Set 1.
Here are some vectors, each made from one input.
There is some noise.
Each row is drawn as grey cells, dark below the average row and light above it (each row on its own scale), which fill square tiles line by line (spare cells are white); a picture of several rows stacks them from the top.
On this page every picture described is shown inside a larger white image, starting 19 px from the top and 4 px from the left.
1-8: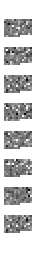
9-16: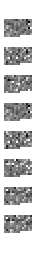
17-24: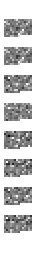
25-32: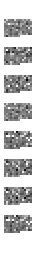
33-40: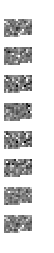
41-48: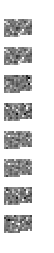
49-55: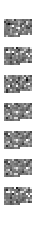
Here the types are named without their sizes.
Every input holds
either a fixed value, or three true/false values.
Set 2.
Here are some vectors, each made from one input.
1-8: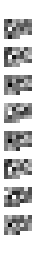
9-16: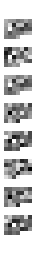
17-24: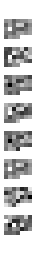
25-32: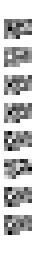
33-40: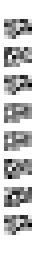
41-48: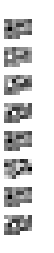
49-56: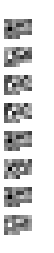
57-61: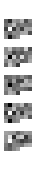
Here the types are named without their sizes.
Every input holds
either a fixed value, or three true/false values.
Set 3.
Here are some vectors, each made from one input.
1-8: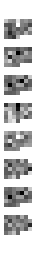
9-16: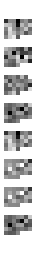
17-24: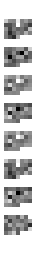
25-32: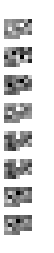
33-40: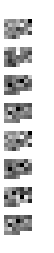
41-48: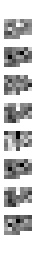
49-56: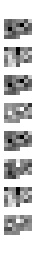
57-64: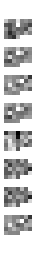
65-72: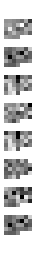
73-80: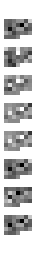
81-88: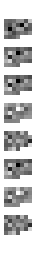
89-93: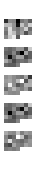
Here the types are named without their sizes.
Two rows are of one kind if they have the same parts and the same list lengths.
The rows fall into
2 kinds.
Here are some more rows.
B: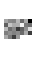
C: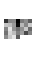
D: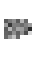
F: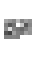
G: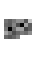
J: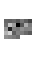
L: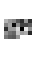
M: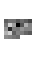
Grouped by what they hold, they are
B, C, D, F, G, J, M
L

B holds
three true/false values.
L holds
a fixed value.
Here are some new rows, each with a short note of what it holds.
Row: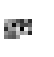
a fixed value
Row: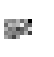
three true/false values
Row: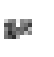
three true/false values
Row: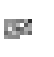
three true/false values
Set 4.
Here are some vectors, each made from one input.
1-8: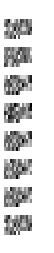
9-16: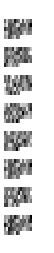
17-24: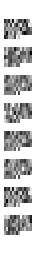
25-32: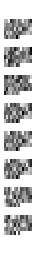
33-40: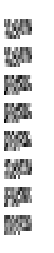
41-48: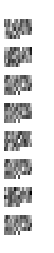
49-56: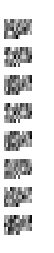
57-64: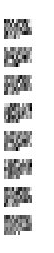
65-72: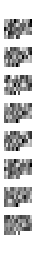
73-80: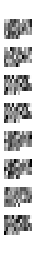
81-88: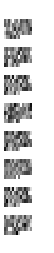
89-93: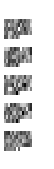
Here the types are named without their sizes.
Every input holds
a point on a line.
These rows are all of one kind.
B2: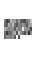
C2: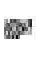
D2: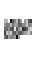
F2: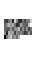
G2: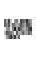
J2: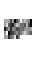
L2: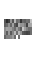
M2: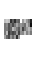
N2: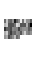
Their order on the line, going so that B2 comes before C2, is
G2, B2, L2, F2, D2, C2, M2, J2, N2.
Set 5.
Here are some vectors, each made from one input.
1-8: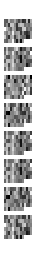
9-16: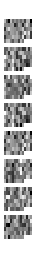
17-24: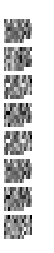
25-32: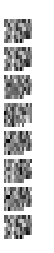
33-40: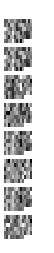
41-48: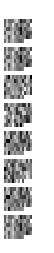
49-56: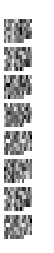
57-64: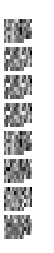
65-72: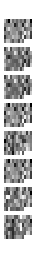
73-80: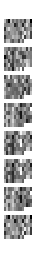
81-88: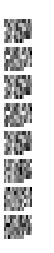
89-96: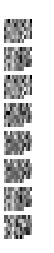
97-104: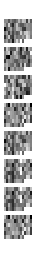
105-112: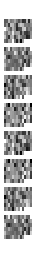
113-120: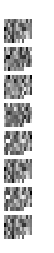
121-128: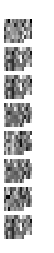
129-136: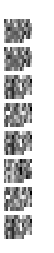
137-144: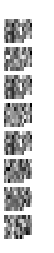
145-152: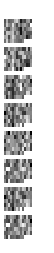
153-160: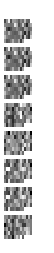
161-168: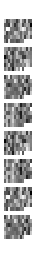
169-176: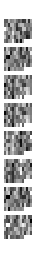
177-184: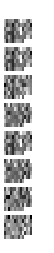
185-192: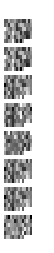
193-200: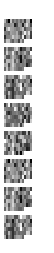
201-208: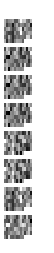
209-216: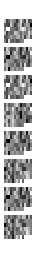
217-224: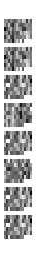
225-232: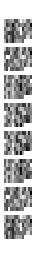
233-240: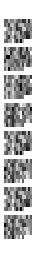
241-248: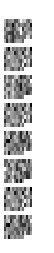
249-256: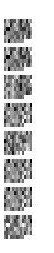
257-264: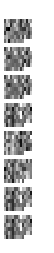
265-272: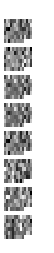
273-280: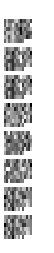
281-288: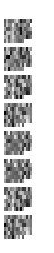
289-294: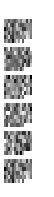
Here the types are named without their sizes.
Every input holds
three true/false values.
